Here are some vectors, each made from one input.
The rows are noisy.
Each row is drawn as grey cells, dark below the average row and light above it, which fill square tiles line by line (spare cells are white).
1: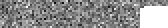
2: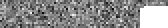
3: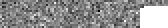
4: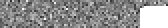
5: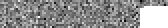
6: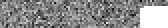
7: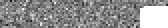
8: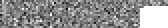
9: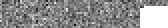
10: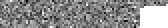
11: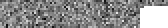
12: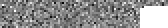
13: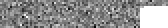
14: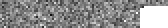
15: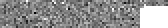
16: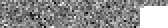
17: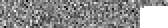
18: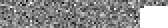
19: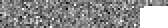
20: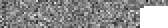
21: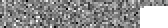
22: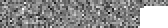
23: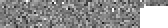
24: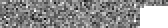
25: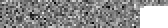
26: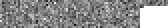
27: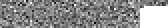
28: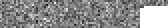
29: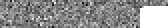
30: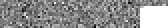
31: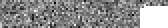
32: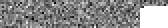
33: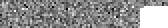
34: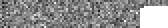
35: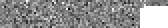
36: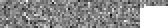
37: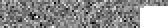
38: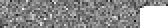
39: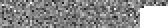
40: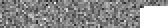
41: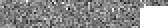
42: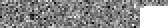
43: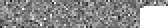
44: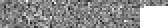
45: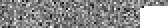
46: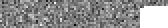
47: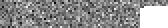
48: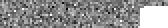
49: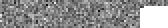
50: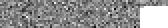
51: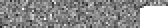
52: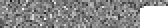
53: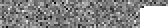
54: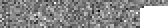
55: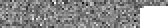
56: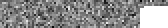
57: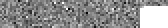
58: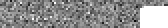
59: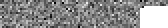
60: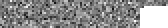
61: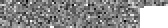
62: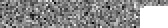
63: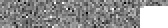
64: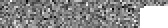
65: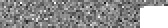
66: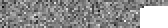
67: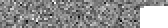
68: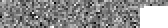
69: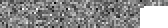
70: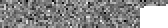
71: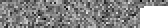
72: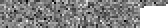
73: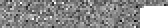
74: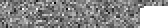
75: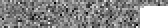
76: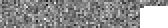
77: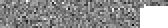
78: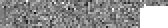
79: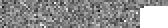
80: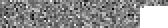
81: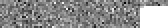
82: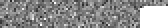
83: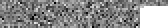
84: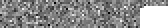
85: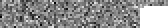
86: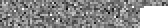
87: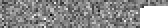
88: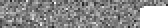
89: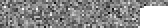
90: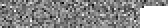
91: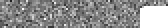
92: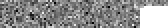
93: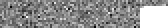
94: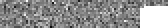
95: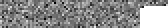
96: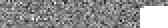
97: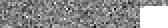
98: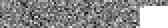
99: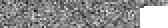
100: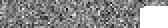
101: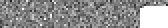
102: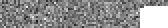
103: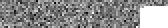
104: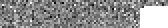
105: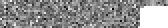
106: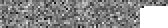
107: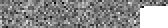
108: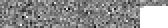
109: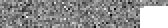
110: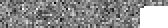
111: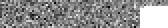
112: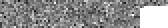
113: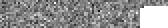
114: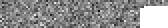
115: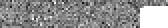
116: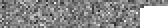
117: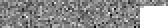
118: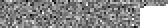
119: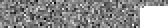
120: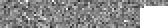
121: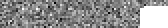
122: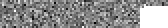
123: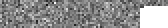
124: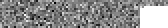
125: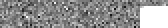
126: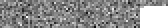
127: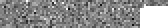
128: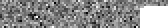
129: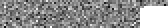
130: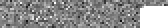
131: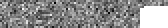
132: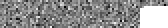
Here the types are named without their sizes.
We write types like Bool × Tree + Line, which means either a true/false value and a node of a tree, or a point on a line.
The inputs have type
(Bool × Bool × Bool + Line) × (Tree + Unit).
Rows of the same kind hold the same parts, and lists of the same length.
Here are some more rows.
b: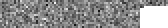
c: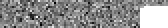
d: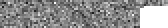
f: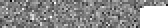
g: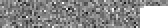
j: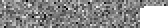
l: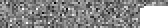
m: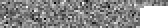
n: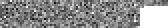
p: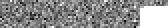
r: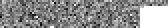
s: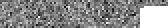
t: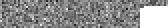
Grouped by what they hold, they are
b, d, g, t
c, m, n, p, r
f
j, l, s

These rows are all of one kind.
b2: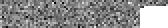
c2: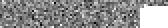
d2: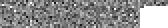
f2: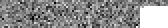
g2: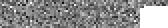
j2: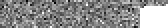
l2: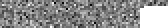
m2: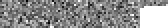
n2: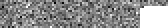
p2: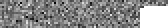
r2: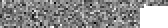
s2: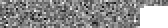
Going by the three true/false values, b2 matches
d2, g2, l2 and p2.
